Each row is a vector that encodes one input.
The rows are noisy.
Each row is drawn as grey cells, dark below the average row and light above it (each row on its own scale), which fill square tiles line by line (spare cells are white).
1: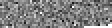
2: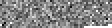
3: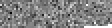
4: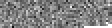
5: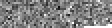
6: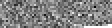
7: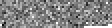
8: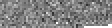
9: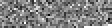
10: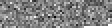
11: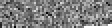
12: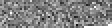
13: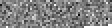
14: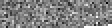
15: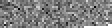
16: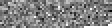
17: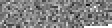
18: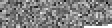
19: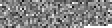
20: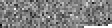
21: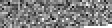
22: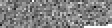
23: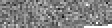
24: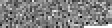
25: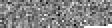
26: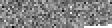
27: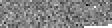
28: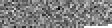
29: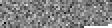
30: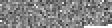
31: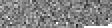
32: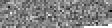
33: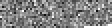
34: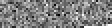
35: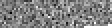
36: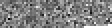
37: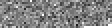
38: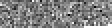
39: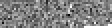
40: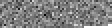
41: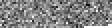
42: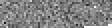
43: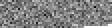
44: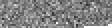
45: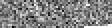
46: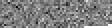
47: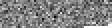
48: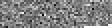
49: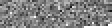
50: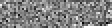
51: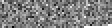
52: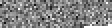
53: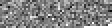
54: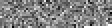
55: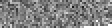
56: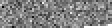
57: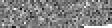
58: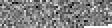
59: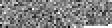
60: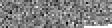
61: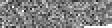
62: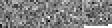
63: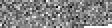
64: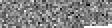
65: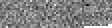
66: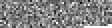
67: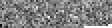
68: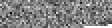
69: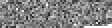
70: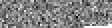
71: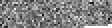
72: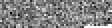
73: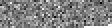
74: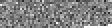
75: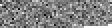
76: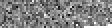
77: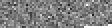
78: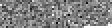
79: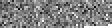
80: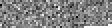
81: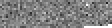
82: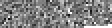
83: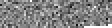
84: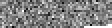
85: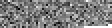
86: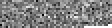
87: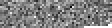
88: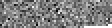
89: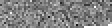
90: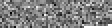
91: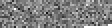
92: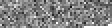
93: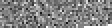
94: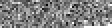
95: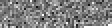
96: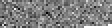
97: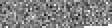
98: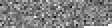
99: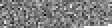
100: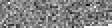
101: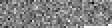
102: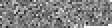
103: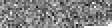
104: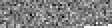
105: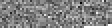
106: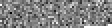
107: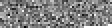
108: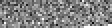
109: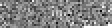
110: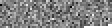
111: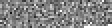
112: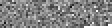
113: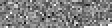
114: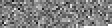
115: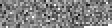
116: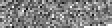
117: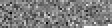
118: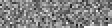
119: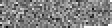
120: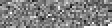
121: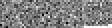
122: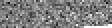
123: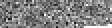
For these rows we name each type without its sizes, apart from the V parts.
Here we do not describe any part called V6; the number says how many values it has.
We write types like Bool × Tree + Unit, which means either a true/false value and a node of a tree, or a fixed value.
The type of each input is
(Bool × Bool × Bool + (Circle + Unit) × Label) × V6.
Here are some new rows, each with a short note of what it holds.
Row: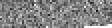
a point on a circle, a label and a value of V6
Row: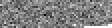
a label and a value of V6
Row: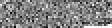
a label and a value of V6
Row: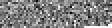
three true/false values and a value of V6
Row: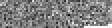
a label and a value of V6
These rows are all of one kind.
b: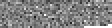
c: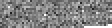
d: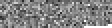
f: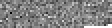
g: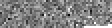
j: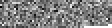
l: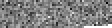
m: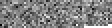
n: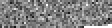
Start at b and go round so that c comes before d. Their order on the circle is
b, c, m, l, g, n, f, j, d.
